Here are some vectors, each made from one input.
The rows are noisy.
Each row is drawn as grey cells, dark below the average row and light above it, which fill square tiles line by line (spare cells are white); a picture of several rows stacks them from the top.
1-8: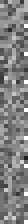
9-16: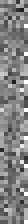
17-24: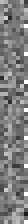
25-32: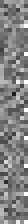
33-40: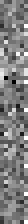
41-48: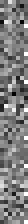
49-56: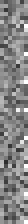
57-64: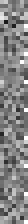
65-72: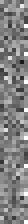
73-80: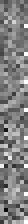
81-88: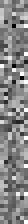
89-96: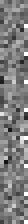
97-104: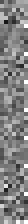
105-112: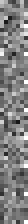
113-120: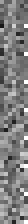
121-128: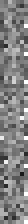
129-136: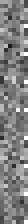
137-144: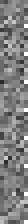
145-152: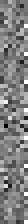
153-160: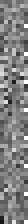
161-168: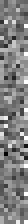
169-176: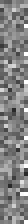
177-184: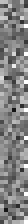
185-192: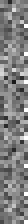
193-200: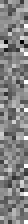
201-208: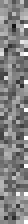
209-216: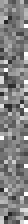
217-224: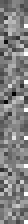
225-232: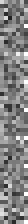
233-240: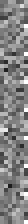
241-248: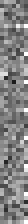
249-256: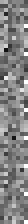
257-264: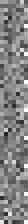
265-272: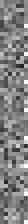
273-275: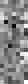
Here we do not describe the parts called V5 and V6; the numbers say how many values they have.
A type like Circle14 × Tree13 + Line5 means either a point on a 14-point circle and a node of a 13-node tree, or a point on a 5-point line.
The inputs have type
(Bool × Label10 + V5) × V6 + Tree11.
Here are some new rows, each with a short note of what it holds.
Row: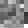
a value of V5 and a value of V6
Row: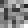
a node of an 11-node tree
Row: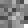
a value of V5 and a value of V6
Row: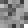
a value of V5 and a value of V6
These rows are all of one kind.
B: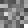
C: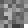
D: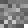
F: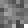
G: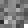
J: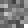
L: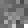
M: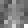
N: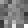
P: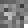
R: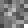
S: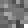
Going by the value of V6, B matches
F, J, L and S.
